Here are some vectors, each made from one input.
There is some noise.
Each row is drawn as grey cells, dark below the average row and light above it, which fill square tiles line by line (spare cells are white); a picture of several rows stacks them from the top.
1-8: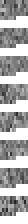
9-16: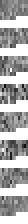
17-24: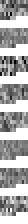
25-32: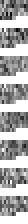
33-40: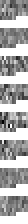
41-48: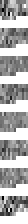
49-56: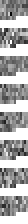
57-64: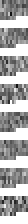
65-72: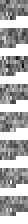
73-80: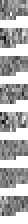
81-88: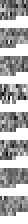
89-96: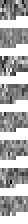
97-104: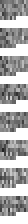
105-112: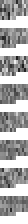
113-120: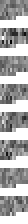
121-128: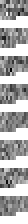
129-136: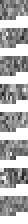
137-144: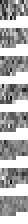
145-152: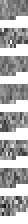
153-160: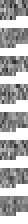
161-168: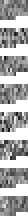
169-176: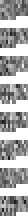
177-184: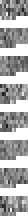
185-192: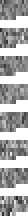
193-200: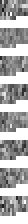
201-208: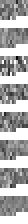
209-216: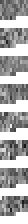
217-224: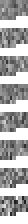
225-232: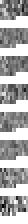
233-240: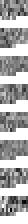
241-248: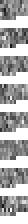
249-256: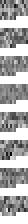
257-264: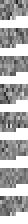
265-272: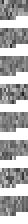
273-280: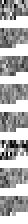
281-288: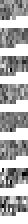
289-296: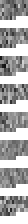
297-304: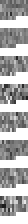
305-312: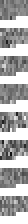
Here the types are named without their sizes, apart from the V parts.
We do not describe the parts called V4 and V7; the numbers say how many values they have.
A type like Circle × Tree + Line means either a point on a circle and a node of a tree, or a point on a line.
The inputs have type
(Bool × Bool × Bool × Bool + V7) × Circle × (Line + V4).
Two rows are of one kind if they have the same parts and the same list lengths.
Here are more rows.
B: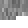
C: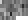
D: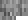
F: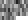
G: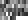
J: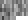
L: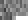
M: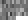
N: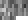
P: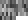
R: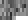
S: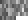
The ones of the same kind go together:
B, D
C, F, L, P, R
G, M, N, S
J

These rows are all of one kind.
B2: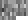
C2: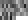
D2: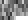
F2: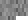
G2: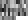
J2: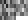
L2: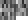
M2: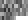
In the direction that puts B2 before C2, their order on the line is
M2, D2, B2, L2, C2, F2, J2, G2.
